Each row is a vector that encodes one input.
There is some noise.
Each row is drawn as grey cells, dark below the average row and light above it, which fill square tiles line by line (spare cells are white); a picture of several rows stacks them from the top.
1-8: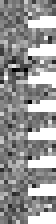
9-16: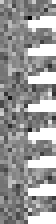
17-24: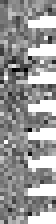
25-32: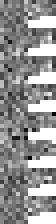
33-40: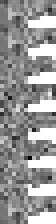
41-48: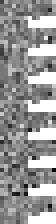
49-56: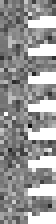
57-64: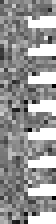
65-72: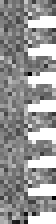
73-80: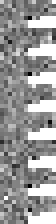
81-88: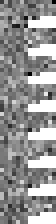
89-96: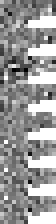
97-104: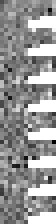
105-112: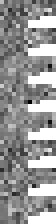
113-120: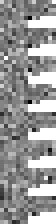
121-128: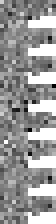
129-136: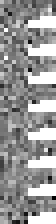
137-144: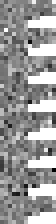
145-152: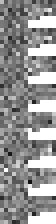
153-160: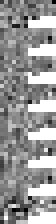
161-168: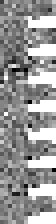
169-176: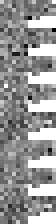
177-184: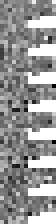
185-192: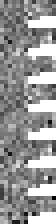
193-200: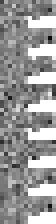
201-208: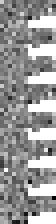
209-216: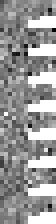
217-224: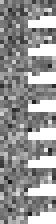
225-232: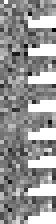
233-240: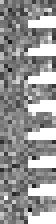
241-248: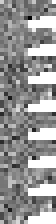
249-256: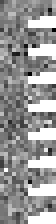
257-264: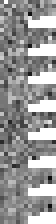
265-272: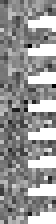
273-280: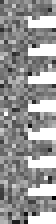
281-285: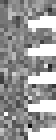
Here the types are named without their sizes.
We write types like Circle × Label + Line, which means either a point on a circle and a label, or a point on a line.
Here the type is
Tree + Unit.
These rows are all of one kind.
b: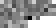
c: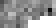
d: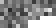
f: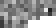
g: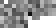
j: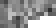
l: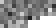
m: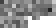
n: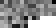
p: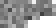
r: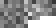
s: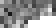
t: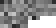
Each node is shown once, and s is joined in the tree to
l.
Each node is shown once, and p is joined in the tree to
b and c.
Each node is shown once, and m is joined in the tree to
c and g.
